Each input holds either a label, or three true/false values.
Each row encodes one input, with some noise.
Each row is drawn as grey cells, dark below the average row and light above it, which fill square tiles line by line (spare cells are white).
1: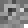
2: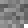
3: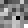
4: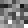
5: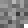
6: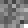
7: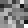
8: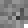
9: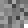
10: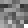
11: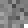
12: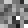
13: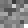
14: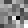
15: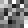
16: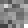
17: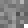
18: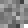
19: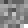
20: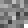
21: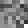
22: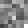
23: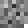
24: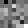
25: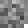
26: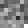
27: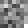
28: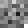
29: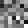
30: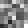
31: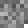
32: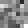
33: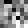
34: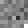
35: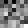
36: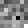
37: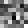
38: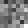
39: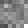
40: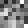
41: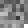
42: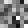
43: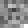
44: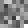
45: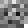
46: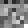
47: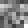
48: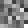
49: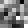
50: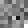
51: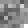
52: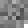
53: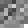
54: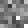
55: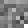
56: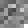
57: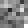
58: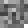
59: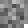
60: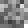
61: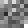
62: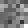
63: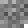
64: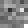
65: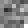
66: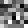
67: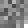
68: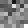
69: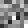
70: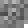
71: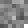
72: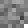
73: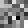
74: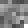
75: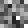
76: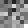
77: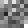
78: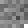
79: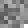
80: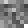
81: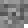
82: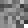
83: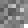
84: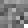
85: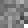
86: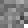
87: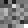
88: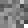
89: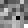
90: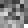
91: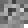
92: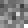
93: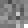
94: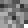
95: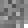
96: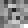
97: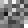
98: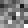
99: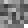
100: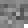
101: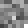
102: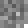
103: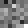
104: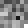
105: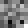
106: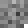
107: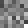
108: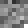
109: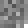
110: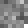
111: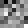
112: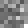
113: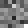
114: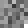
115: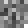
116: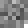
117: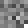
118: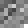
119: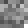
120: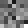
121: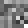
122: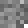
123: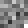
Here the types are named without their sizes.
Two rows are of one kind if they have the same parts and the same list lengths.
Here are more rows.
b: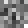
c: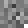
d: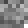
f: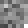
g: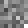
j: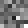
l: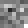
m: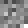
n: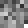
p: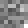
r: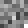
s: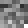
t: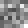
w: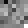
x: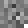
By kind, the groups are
b, c, f, g, n, r, s, x
d, j, l, m, p, t, w

